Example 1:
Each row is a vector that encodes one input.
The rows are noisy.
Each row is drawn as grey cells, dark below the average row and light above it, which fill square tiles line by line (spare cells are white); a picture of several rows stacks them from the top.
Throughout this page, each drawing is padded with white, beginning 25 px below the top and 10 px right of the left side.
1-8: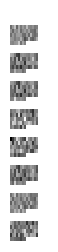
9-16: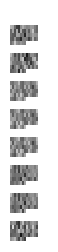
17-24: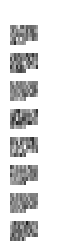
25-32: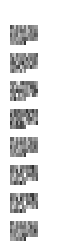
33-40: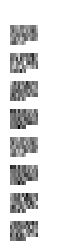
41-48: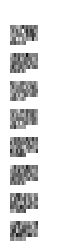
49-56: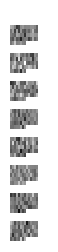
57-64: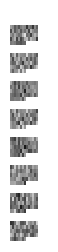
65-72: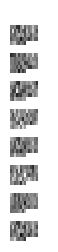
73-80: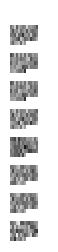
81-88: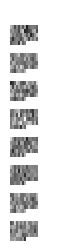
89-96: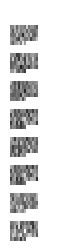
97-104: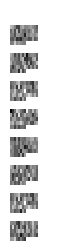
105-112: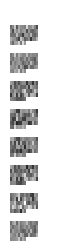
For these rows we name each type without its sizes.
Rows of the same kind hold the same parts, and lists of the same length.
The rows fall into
2 kinds.
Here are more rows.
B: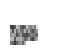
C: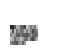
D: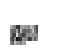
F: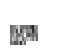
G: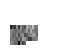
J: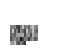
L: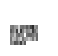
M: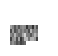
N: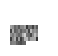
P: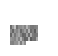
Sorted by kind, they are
B, C, D, G, J, P
F, L, M, N

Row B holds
a node of a tree and a true/false value.
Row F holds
a true/false value.
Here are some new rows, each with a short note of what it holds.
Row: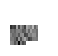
a node of a tree and a true/false value
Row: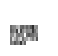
a true/false value
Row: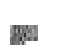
a node of a tree and a true/false value
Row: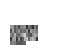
a true/false value
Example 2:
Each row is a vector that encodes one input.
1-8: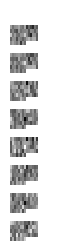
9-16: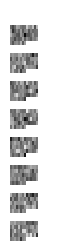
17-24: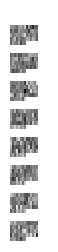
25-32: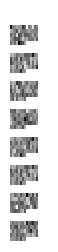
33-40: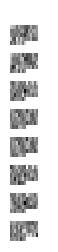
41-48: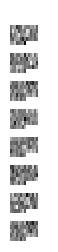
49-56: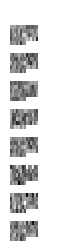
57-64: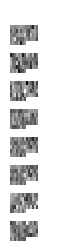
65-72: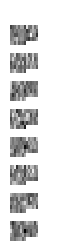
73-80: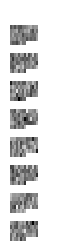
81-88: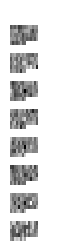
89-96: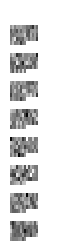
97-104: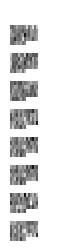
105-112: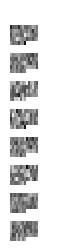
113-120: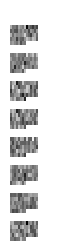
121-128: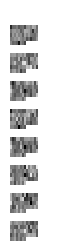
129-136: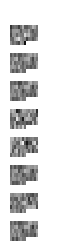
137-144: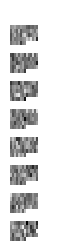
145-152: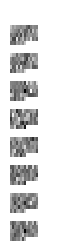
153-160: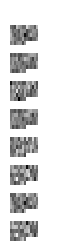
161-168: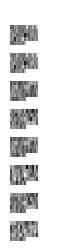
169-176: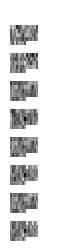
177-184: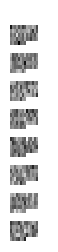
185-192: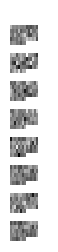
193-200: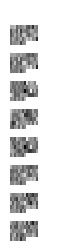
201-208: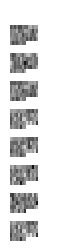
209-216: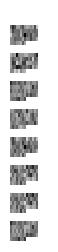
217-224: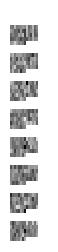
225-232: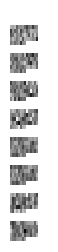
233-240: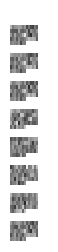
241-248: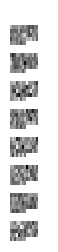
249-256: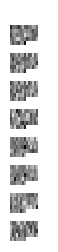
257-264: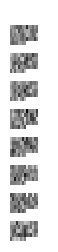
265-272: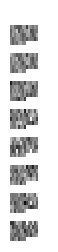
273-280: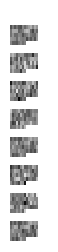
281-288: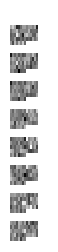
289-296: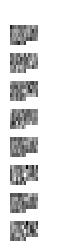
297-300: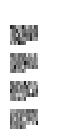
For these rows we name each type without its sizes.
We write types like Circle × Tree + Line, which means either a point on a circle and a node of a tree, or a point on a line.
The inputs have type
(Circle + Unit) × (Tree + Unit).
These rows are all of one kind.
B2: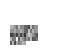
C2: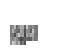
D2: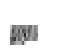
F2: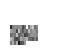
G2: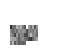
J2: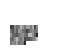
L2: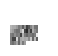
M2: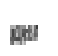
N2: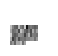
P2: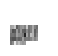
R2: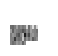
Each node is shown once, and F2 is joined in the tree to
G2.
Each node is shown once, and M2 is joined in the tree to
P2.
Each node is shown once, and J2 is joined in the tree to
G2.
